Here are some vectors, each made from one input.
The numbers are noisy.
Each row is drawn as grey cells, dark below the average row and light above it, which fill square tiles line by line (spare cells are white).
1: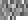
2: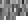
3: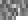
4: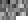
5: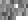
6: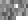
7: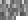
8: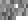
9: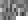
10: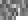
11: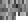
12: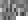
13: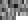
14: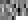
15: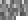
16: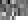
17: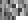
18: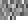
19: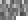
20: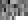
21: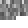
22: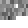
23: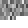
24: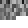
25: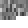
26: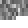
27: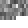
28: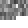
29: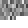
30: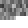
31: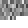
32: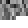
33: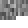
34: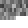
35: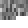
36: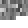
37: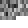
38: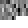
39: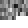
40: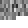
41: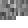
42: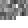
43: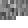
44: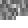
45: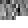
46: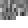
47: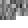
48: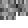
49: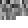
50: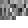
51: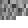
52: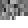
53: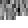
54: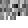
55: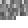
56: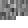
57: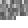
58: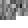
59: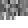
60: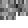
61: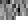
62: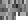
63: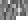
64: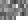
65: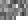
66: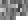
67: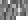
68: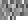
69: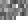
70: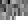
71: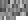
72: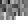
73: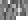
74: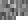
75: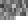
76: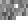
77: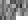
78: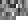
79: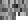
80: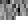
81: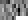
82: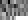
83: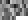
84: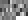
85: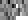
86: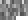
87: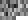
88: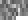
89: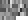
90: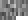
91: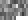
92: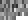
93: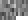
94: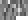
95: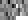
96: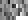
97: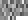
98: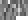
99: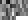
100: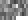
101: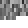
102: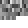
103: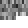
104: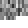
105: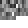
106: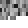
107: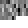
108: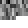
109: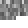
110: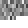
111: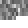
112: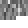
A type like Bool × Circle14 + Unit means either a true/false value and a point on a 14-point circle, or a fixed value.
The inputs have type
Label11 × (Tree11 + Unit).
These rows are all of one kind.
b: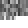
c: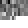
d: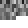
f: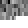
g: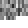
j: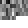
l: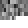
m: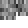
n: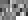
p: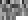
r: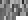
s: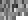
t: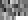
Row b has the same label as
c, f, l and t.
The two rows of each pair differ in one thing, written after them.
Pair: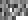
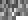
the node of the tree
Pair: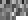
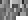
the node of the tree
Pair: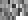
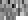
the node of the tree
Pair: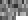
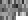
the node of the tree
